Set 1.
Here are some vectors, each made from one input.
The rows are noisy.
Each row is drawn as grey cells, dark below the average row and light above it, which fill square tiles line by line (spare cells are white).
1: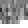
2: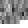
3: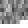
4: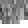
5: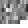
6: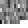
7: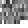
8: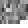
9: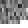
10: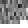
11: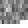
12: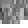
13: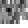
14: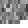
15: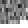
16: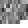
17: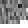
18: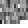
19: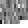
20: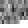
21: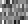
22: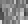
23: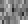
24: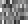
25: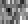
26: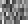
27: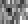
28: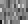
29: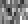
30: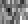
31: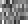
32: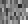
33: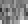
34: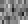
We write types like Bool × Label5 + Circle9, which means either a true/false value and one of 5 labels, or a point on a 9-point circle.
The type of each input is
Line7.
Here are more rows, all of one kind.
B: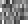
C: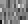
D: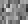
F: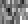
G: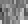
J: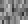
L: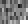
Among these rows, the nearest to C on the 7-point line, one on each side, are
B and D.
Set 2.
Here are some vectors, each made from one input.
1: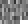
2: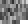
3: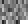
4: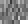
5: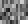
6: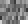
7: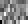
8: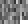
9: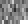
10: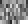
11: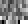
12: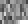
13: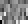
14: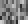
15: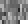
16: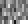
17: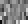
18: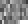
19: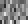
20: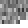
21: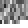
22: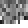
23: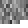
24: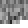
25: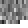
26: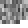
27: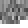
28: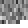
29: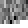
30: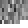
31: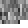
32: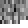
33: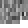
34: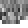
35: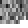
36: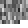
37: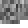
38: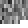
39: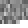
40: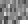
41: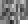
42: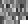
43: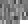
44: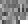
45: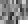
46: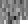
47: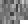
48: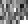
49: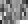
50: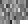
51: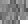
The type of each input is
Tree9.
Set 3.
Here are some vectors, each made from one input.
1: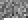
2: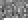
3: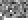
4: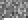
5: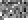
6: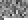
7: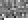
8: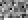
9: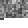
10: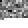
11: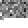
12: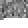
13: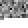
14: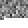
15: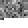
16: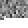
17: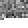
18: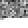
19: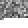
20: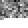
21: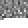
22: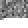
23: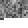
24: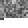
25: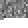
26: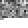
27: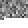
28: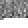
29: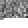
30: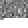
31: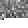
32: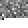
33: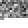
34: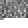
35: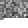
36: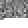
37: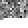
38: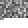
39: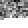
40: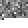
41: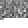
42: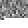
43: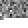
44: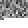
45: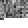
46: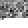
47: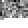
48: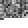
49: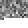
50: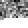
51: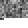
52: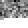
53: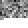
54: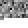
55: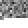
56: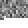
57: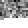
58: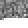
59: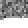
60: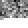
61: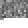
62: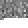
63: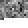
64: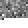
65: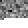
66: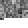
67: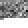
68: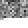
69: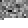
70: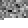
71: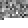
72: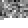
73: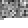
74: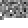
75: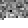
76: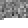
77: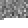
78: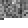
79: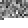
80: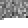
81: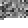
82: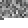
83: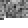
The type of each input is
Line9.
